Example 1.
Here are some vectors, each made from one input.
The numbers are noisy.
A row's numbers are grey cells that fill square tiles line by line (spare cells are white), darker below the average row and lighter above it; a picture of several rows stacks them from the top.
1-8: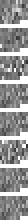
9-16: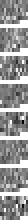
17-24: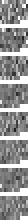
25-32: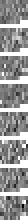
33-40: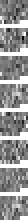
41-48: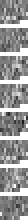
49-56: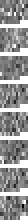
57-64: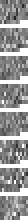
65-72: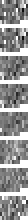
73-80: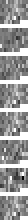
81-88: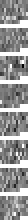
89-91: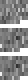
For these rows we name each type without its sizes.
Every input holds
either a label, or three true/false values.
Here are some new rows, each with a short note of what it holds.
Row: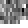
a label
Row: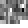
a label
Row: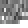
three true/false values
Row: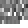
a label
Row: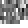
a label
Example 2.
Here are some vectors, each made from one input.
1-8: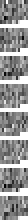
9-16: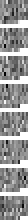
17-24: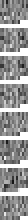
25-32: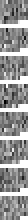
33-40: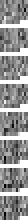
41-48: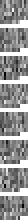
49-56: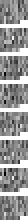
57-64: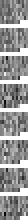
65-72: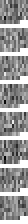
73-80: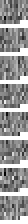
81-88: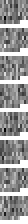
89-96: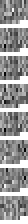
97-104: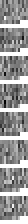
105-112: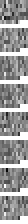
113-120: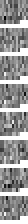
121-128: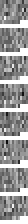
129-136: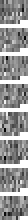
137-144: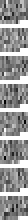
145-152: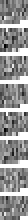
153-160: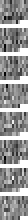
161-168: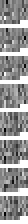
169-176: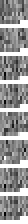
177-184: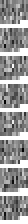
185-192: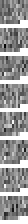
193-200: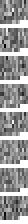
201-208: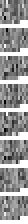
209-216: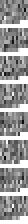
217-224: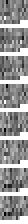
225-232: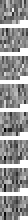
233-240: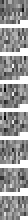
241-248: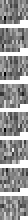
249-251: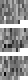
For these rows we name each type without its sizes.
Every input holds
either a label, or a point on each of two lines.
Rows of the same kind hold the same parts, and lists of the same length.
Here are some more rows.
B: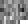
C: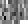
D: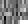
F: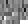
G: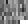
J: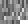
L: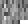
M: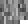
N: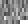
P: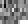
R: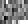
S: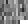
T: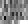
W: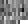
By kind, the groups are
B, F, G, J, L, M, N, S, W
C, D, P, R, T

